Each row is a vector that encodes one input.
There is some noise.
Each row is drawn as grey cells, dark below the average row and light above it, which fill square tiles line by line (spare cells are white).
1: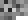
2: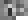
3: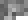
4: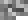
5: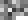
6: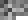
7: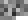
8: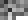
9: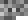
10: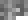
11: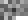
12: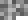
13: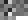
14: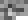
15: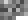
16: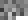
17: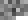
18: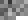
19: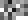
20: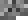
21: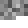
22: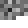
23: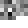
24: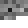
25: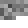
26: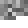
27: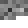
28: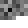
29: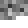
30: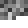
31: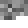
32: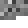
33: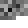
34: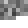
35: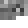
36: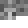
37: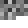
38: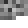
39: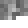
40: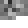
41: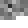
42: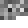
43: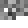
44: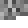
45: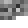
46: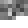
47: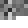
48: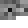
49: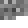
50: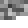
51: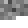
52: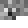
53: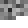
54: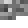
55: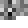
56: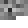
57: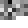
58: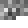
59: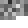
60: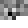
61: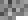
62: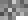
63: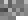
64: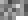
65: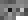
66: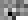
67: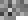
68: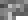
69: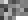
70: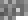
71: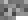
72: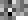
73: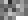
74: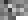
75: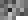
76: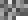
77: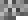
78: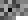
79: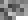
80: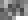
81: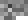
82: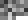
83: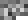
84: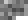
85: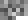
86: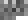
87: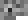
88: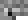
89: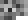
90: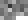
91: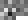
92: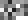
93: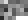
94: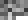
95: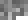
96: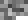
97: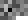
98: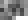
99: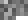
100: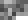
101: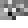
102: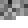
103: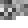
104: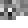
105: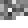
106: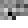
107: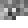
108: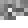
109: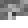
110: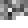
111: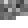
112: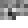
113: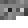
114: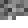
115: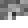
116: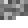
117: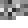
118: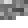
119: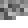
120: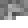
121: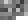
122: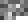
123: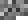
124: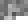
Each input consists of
a point on each of two 10-point lines.
